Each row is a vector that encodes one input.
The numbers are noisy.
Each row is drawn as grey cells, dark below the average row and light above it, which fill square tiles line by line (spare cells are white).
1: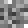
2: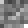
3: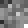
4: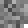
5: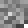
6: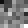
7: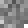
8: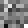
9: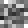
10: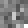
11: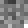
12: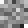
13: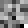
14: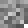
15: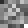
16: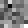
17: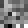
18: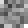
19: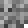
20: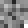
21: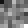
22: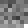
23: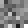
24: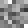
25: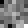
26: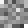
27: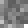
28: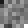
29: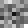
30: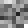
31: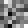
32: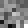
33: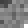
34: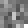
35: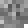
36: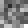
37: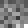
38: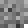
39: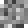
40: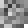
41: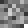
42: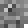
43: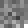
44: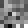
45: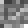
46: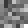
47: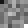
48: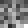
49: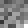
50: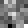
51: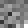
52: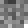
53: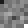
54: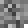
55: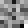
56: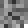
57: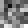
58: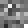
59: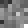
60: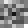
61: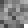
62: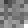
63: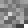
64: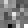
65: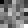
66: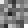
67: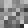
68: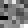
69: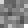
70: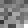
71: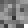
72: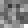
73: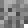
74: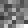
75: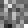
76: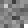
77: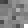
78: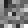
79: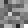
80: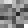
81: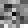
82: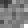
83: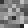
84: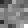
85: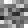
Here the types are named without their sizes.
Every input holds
a point on a line, together with either a point on a line, or four true/false values.
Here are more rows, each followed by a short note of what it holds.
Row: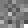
a point on a line and four true/false values
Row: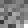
a point on a line and four true/false values
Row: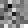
a point on each of two lines
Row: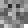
a point on a line and four true/false values
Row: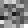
a point on each of two lines
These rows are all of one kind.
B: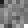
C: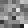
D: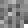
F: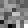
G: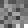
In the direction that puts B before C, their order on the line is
F, G, B, D, C.
